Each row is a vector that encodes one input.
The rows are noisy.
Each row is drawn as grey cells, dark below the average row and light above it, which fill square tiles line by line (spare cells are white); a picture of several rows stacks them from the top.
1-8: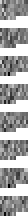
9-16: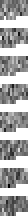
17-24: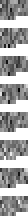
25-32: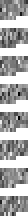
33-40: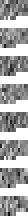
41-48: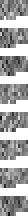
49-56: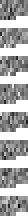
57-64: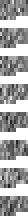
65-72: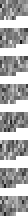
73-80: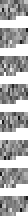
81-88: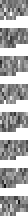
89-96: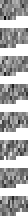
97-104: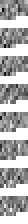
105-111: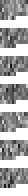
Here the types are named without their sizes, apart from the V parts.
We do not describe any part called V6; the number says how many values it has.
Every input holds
a point on a line, together with either a point on a line, or a value of V6.
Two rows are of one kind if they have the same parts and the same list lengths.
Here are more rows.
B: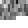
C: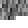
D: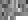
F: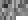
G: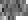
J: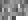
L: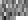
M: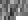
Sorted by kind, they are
B, G
C, D, F, J, L, M

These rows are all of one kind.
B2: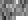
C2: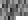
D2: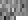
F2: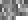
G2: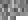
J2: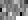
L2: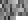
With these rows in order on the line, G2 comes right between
B2 and F2.
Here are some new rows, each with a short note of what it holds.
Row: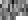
a point on each of two lines
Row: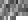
a point on each of two lines
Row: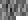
a point on a line and a value of V6
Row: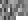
a point on a line and a value of V6
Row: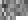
a point on a line and a value of V6
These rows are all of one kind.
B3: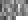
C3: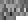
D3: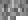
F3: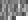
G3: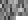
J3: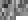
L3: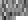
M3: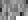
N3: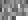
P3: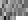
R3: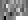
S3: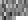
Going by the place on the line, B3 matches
F3 and N3.
